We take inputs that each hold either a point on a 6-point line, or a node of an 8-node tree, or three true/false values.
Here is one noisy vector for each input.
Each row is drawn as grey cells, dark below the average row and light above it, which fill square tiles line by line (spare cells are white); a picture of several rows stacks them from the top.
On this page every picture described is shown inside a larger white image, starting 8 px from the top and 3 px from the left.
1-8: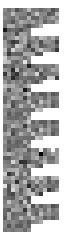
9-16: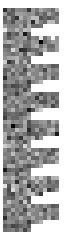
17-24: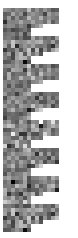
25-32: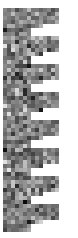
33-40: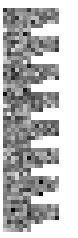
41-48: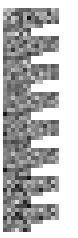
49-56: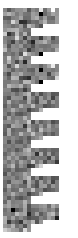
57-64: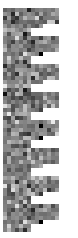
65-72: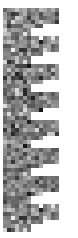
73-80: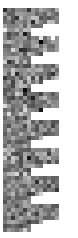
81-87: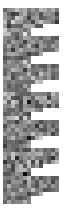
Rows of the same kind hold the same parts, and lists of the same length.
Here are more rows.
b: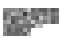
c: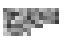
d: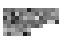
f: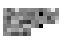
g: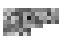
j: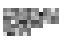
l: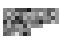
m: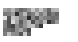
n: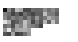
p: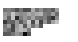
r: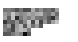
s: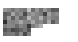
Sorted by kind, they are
b, s
c, d, g, l, m, p, r
f, j, n

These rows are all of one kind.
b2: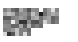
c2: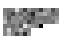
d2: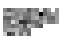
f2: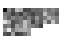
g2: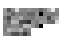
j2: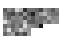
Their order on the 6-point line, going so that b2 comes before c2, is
b2, d2, g2, c2, j2, f2.
